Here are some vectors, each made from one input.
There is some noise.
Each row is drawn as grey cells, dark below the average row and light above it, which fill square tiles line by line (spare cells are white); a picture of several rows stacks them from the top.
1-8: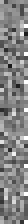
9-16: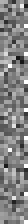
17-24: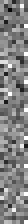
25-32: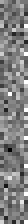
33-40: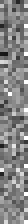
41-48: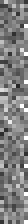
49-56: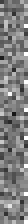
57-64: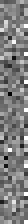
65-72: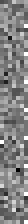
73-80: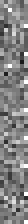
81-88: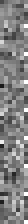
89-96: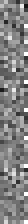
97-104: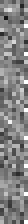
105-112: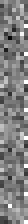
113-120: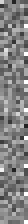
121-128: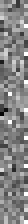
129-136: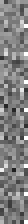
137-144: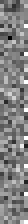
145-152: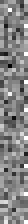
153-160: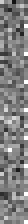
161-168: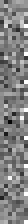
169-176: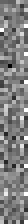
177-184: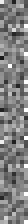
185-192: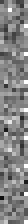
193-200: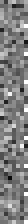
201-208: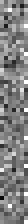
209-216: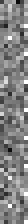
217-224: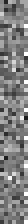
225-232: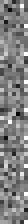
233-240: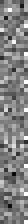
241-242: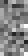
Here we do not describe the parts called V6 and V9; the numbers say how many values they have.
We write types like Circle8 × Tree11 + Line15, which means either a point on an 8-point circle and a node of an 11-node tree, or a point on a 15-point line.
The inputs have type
(Bool × Line4 × Line5 × V9 + V6) × Label7.
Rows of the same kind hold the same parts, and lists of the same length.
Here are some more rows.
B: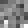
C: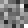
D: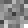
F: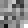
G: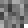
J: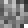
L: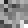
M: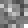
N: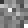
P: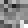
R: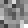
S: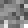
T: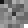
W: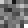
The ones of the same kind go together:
B, D, F, L, M, N, P, R, S, T
C, G, J, W

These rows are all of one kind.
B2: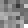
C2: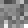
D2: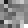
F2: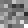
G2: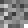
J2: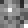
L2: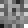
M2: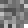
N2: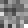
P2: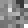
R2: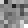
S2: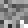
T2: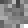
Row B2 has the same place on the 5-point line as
L2 and N2.
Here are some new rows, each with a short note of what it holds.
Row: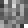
one of 7 labels and a value of V6
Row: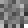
one of 7 labels and a value of V6
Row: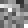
one of 7 labels, a point on a 4-point line, a point on a 5-point line, a true/false value and a value of V9
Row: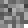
one of 7 labels and a value of V6
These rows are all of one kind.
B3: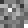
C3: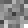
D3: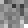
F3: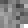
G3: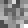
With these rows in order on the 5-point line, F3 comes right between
C3 and G3.
